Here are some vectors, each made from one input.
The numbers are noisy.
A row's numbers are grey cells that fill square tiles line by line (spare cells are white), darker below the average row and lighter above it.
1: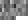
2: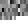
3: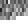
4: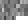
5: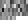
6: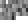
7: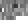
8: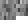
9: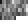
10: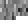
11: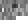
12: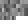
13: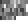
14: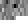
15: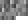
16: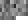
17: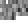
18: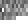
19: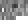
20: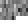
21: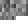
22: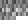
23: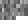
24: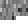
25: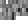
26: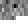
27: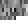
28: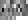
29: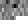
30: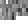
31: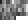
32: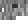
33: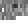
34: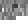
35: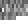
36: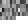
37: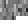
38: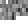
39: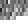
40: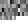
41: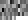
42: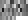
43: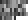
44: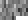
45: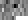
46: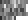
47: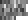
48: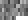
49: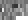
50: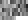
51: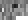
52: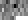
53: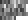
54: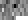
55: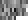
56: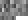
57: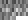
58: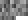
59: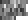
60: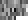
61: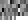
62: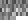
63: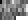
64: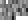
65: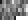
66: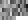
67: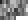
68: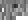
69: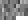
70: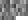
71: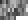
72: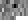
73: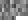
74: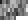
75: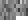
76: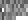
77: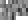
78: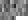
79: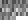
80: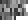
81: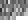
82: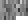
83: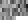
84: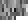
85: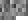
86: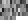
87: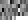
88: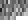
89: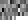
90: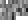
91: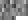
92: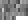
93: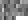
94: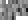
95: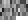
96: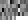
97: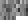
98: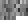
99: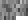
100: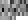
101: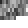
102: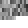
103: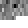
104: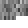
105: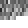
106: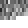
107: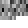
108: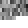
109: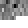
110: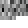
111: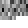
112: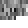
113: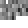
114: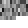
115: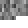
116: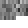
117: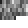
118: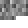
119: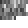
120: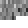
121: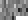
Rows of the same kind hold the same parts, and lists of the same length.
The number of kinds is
2.
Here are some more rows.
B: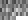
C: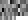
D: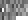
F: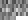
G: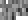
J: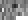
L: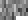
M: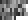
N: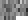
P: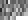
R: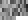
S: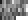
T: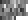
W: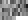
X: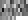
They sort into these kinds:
B, D, F, G, J, L, N, P
C, M, R, S, T, W, X

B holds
a point on a 10-point line.
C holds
one of 5 labels and a true/false value.
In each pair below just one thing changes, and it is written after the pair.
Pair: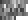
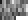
the label
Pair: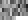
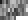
the true/false value
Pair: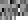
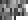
the true/false value
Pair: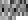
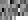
the label
